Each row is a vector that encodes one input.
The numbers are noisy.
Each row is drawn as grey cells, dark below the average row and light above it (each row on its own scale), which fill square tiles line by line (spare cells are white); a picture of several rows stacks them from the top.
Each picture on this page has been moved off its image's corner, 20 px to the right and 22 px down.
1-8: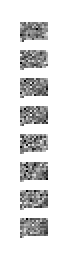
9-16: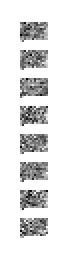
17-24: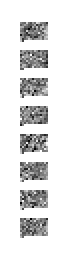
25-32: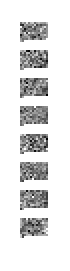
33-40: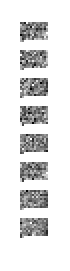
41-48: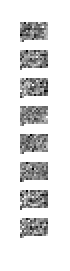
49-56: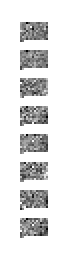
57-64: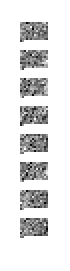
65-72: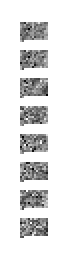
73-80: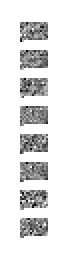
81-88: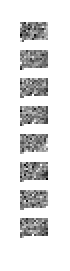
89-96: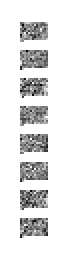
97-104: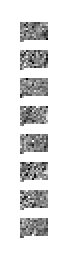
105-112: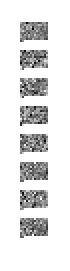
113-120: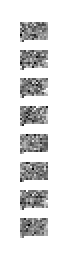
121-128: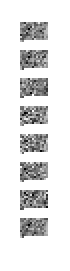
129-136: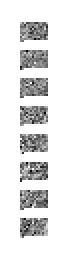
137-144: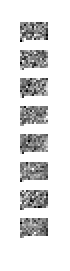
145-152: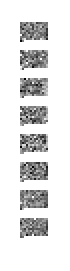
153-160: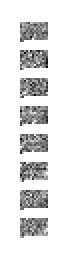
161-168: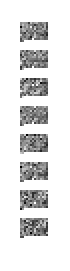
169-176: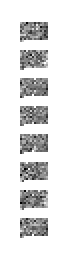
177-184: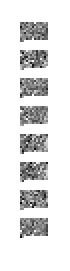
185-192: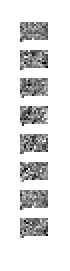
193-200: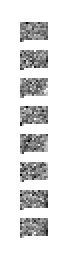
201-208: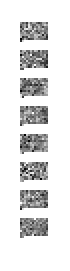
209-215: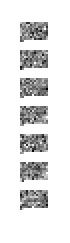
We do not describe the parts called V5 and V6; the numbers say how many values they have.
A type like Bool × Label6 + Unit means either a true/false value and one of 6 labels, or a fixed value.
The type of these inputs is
Bool × (Line4 + V6) + Line7 + V5.
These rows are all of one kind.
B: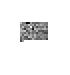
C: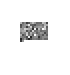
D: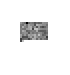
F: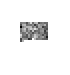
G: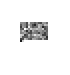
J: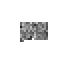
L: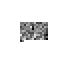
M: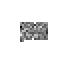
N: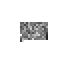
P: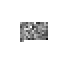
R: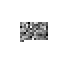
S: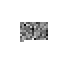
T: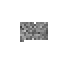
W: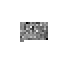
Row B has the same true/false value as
D, N, S and W.
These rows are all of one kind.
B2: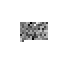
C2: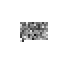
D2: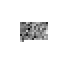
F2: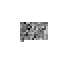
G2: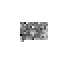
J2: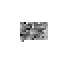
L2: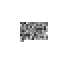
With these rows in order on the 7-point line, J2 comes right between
F2 and G2.
